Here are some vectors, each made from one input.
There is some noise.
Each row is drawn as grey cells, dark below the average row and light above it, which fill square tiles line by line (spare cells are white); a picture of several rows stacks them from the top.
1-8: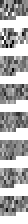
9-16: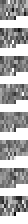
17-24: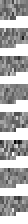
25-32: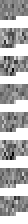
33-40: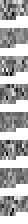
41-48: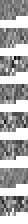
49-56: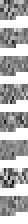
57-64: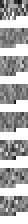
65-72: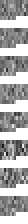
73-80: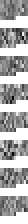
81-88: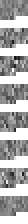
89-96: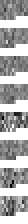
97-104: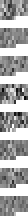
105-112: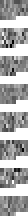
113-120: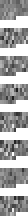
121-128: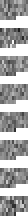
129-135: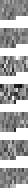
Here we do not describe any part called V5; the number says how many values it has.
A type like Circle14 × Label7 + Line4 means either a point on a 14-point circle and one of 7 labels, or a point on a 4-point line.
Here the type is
List3(Bool × V5).
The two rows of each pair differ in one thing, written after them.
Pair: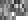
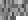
the value of V5 in item 1 of the list
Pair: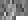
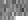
the value of V5 in item 1 of the list
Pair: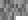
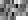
the value of V5 in item 1 of the list
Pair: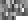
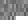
the true/false value in item 1 of the list
